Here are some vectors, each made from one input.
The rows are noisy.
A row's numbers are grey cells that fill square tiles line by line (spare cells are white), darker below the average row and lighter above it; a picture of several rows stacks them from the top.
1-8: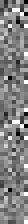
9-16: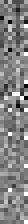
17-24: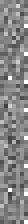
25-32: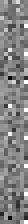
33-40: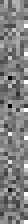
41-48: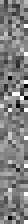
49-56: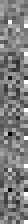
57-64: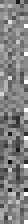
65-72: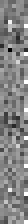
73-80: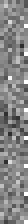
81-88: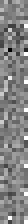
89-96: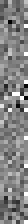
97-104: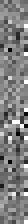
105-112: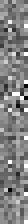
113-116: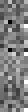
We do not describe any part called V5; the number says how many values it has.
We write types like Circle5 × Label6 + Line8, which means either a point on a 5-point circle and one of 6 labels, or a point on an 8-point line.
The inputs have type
List2(Line6 × V5).
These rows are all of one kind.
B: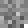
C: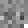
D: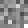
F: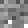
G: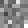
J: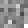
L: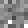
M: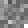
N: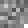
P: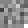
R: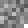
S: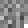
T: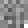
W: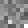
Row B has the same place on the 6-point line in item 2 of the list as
C, M and W.
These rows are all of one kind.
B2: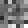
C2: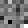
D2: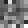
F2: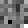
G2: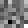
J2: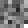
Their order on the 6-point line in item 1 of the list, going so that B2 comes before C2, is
D2, B2, C2, F2, J2, G2.
